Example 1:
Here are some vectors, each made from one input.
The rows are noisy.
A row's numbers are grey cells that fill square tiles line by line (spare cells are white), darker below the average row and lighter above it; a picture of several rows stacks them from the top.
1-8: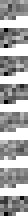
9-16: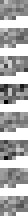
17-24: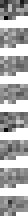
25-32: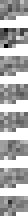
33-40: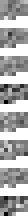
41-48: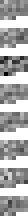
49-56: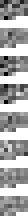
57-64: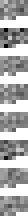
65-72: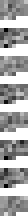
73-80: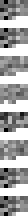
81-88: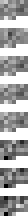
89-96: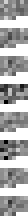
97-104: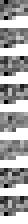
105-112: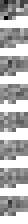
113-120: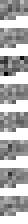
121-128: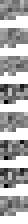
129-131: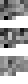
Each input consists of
either a point on a 13-point circle, or a fixed value, or one of 5 labels and a true/false value.
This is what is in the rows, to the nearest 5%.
About 65% of them hold a point on a 13-point circle. About 5% of them hold a fixed value. The rest hold one of 5 labels and a true/false value.
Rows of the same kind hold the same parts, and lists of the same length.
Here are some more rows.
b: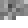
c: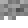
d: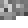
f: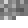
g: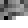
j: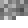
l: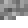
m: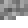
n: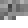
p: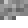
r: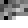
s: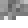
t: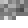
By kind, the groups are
b, c, f, j, l, m, n, p, s, t
d
g, r

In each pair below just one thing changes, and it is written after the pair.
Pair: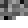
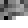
the true/false value
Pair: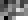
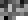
the true/false value
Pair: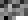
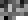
the label
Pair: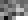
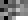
the label
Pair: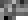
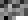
the label
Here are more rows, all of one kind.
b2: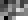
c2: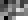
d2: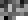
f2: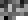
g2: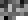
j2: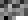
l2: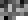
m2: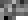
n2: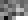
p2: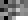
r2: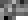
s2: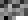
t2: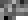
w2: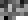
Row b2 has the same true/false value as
c2, n2 and p2.
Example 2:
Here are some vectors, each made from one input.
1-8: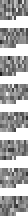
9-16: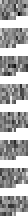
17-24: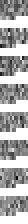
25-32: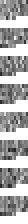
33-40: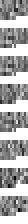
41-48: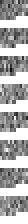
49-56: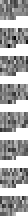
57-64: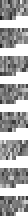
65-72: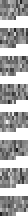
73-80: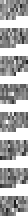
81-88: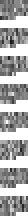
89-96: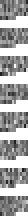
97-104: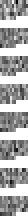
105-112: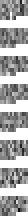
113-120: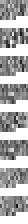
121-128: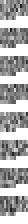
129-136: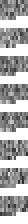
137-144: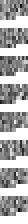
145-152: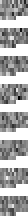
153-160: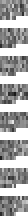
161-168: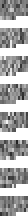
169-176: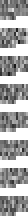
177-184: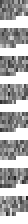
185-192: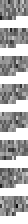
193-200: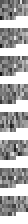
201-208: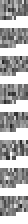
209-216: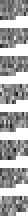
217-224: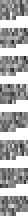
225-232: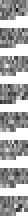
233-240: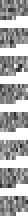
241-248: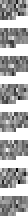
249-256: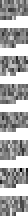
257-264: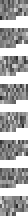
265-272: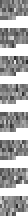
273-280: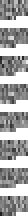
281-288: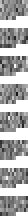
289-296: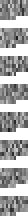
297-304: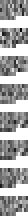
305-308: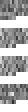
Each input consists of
either a point on a 6-point line, or a node of a 12-node tree, or three true/false values.
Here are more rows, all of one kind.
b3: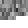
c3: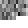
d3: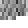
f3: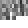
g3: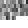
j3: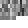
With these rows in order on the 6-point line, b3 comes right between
c3 and d3.
